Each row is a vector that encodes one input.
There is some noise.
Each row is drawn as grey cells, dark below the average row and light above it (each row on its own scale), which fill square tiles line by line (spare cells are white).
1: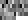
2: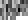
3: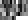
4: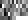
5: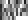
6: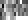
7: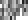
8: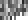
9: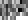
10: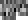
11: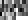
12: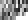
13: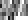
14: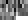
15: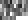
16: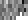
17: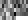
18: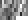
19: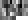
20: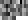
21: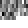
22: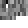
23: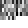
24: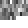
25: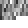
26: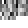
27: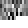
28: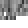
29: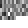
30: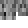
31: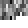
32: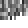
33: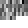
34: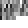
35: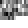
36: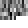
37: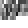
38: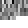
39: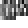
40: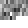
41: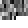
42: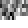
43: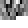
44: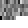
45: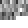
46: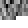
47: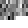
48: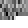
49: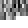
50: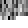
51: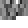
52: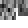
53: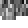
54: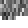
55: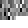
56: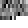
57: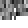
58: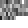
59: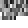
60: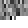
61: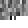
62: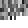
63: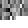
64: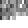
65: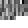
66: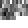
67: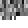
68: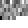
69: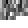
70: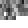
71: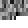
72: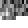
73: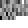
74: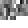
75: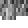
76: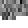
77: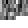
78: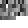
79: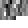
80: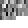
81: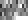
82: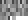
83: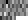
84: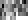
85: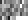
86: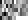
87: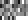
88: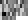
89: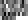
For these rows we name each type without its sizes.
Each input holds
a label, together with either a label, or a node of a tree.
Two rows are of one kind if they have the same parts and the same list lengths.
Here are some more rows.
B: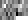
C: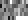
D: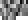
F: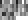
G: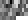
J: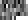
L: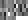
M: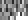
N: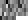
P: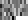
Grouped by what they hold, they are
B, C, F, M, P
D, G, J, L, N

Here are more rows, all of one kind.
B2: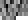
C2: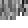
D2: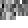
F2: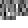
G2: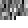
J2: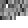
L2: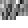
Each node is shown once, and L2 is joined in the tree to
B2 and C2.
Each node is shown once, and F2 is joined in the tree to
C2 and D2.
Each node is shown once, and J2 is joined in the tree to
C2 and G2.
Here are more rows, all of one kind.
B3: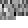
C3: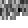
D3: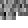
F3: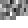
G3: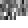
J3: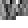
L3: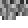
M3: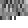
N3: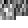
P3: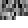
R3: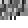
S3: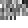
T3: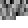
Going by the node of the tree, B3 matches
D3 and P3.
